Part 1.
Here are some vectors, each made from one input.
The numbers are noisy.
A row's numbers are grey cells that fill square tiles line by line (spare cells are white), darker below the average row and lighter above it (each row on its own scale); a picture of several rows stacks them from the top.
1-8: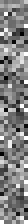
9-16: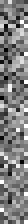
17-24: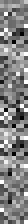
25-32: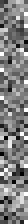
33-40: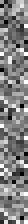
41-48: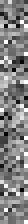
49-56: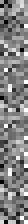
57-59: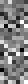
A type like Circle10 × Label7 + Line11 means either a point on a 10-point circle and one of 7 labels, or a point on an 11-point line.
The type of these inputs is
Bool × Bool × Bool + Unit.
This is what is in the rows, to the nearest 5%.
About 10% of them hold a fixed value. The rest hold three true/false values.
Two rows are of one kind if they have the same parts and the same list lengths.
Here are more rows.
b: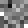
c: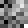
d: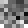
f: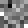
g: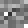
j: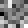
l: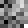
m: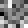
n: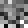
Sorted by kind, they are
b, c, d, f, j, l, m, n
g

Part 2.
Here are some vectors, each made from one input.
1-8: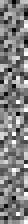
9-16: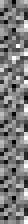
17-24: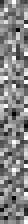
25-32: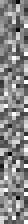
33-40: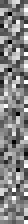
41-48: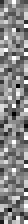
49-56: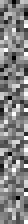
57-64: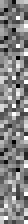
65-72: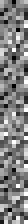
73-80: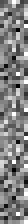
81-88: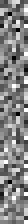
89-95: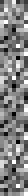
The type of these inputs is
Line9.
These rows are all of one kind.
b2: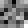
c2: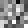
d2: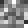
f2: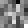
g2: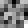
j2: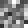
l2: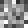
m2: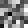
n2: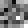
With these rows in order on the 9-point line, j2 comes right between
d2 and m2.
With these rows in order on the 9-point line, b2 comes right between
g2 and n2.
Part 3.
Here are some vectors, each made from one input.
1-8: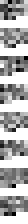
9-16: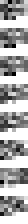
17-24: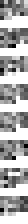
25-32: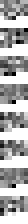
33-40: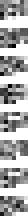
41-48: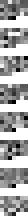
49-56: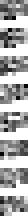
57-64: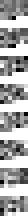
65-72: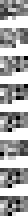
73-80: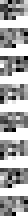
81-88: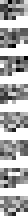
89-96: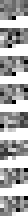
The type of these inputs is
Tree16.
